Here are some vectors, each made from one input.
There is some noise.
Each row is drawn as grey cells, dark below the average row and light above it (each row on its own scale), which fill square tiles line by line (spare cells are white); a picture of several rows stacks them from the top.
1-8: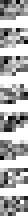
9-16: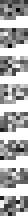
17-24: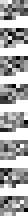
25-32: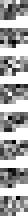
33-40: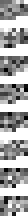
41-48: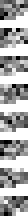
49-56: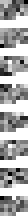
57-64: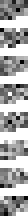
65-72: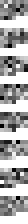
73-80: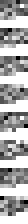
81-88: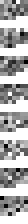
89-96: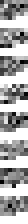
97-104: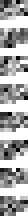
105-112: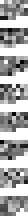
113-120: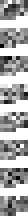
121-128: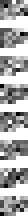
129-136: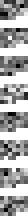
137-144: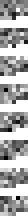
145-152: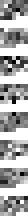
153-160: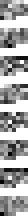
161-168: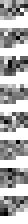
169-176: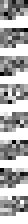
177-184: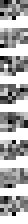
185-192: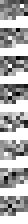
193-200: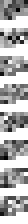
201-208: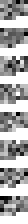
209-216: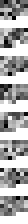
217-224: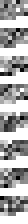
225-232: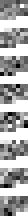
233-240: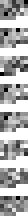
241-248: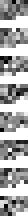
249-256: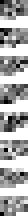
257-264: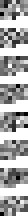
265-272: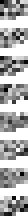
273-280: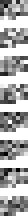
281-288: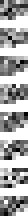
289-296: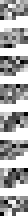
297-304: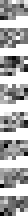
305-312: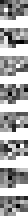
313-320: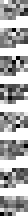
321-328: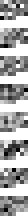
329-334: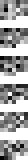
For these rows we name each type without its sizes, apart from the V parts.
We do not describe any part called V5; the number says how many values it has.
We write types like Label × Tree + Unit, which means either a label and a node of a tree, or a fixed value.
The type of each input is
(Bool × Bool × Bool + V5) × V5 + List(Line).
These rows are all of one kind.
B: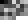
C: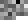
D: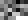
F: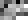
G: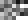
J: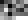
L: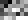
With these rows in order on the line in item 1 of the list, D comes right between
B and J.
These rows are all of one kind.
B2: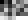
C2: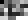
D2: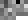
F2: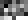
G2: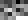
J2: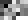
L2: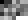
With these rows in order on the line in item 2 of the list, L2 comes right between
B2 and D2.
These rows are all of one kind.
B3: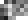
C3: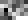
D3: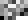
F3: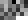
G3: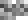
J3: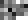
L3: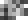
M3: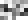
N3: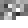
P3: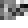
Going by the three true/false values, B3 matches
G3, N3 and P3.
